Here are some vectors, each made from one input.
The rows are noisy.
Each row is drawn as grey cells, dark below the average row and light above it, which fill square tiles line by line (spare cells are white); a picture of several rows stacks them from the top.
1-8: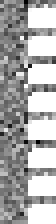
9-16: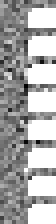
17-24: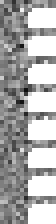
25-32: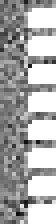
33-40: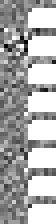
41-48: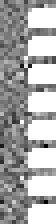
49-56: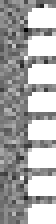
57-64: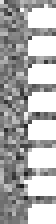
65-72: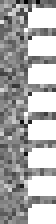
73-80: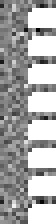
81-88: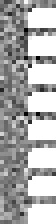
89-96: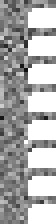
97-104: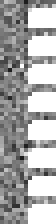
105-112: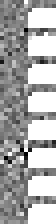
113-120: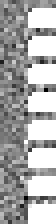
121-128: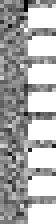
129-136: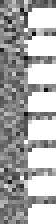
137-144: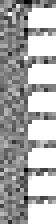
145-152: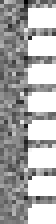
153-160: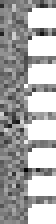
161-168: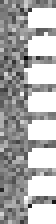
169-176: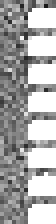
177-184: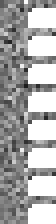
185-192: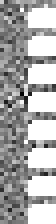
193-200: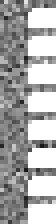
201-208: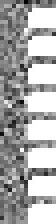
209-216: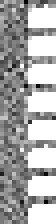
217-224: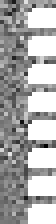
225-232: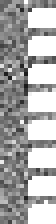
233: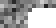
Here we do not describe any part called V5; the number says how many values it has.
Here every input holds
a true/false value, together with either a node of a 10-node tree, or a list of up to two values of V5.
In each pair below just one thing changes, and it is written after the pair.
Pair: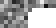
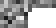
the value of V5 in item 1 of the list
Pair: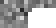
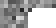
the true/false value
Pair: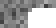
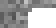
the value of V5 in item 2 of the list
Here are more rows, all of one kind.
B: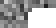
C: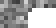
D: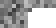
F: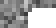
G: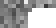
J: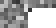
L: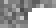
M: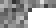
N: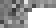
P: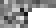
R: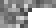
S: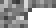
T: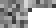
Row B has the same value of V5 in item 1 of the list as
D, J, M and T.
